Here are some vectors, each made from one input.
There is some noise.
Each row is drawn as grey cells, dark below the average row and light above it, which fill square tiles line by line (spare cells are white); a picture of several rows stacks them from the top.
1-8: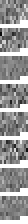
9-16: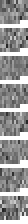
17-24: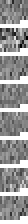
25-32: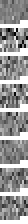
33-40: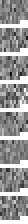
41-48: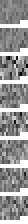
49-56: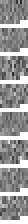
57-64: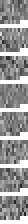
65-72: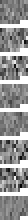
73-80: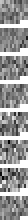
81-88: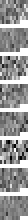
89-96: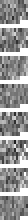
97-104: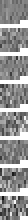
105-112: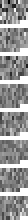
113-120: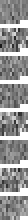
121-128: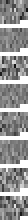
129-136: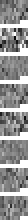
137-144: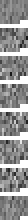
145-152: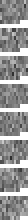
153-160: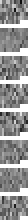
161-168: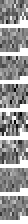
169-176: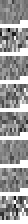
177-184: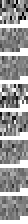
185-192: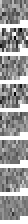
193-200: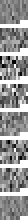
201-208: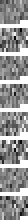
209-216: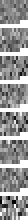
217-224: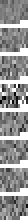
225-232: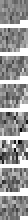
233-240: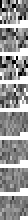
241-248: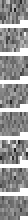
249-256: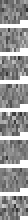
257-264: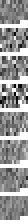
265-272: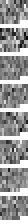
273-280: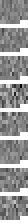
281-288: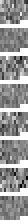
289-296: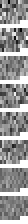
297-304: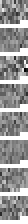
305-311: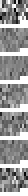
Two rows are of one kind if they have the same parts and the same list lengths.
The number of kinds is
3.
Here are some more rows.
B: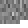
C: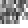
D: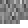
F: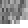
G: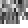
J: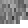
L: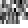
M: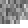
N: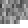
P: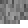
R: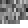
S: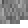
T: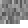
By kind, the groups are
B, D, P, R, S
C, F, M, N
G, J, L, T

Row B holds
a point on an 18-point circle and one of 7 labels.
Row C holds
a point on a 7-point line.
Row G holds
one of 7 labels.
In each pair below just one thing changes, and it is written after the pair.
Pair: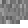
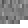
the place on the 18-point circle
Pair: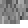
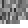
the place on the 18-point circle
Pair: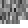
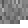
the label
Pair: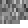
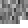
the place on the 18-point circle
